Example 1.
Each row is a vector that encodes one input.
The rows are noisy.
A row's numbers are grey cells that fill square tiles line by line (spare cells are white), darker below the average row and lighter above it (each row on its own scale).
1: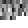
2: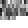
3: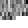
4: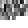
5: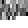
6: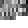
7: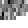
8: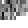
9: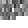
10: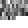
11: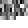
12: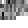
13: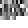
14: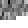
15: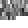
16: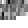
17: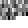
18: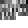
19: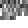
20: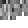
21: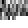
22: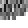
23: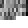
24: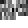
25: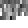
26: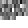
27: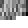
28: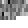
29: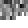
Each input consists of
a point on a 5-point circle.
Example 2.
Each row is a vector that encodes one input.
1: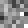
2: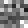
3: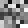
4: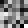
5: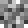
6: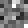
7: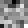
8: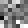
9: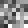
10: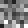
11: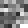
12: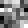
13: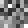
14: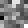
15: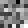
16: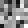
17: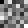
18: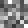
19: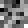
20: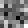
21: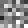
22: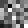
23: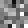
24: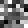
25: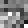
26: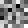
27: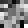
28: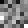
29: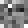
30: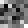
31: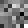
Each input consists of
a node of a 7-node tree.
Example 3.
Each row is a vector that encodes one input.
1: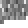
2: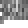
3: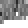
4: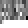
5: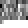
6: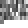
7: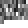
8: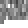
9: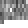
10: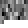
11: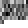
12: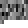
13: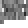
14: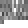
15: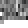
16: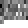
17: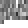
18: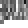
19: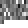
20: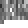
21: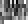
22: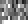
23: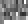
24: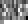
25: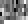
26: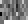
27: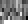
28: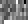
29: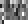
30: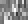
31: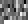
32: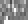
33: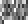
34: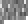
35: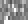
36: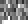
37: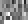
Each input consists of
a node of a 7-node tree.
